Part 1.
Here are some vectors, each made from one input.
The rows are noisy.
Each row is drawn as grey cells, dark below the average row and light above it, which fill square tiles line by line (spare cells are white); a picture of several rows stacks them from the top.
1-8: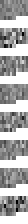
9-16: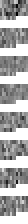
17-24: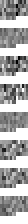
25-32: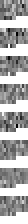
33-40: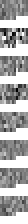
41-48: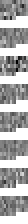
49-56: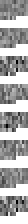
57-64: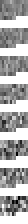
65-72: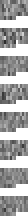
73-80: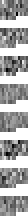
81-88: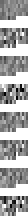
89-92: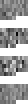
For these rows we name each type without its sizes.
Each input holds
either a point on a line, or four true/false values.
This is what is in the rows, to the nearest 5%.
About 20% of them hold a point on a line. The rest hold four true/false values.
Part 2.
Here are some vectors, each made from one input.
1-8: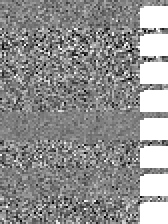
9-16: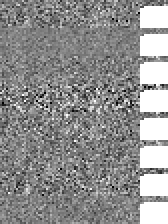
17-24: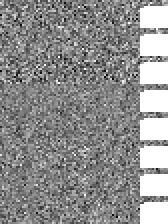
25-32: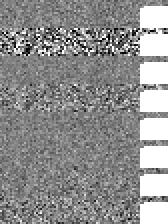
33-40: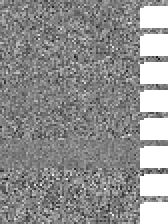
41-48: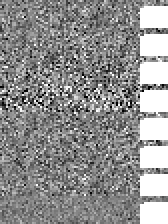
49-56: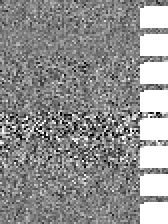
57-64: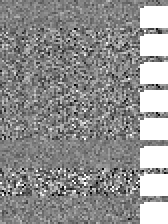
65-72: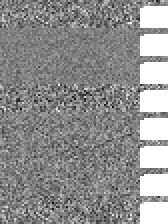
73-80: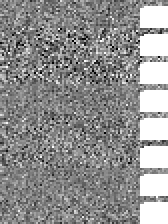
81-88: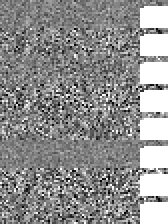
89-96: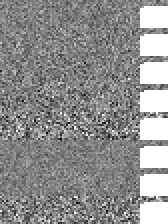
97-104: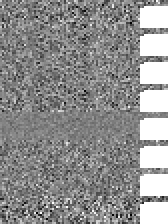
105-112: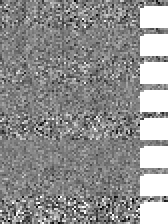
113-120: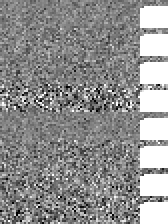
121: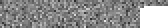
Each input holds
a list of up to two points on a 13-point line.
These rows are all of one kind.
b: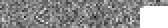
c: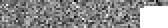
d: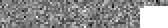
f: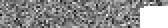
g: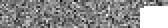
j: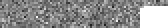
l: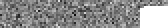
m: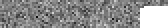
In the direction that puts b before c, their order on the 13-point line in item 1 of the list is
f, g, m, l, b, c, j, d.
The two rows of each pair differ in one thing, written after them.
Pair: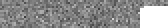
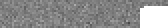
the place on the 13-point line in item 1 of the list
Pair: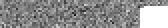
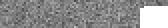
the place on the 13-point line in item 2 of the list
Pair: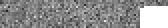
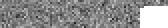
the place on the 13-point line in item 2 of the list
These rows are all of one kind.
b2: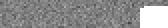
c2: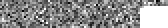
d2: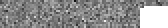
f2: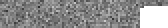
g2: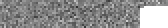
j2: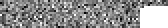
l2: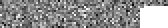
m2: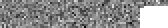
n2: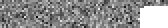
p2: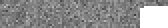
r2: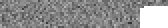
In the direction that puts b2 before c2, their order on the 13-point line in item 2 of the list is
j2, d2, f2, g2, p2, n2, l2, r2, b2, c2, m2.
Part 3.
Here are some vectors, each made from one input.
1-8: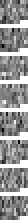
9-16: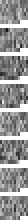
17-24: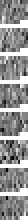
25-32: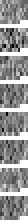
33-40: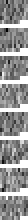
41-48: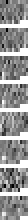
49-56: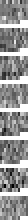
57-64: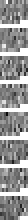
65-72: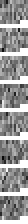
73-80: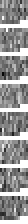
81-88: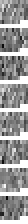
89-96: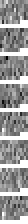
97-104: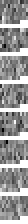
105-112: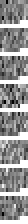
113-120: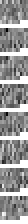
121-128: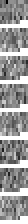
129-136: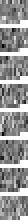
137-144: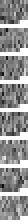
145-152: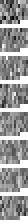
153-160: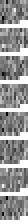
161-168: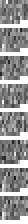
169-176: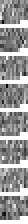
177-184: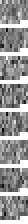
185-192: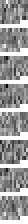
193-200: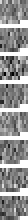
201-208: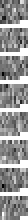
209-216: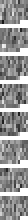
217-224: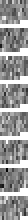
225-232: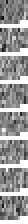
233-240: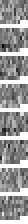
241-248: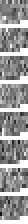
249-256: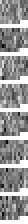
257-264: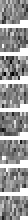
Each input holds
a list of up to two points on a 14-point circle.
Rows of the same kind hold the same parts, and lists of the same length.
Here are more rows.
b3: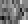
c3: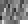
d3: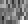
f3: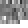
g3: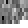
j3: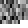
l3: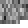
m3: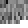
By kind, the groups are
b3, d3, g3, l3
c3, f3, m3
j3

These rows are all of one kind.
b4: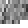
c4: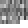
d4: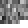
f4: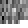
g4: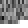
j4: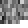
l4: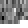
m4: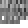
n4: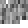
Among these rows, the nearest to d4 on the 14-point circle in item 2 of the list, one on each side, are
b4 and j4.
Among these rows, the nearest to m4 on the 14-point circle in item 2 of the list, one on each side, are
b4 and c4.
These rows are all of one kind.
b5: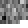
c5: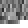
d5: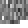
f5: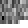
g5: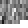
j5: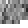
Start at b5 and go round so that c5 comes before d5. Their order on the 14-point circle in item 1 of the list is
b5, f5, c5, d5, j5, g5.
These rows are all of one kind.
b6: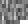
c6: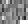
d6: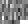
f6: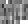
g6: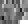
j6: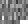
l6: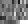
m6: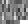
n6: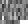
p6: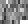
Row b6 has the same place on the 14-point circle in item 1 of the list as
d6, j6, m6 and n6.
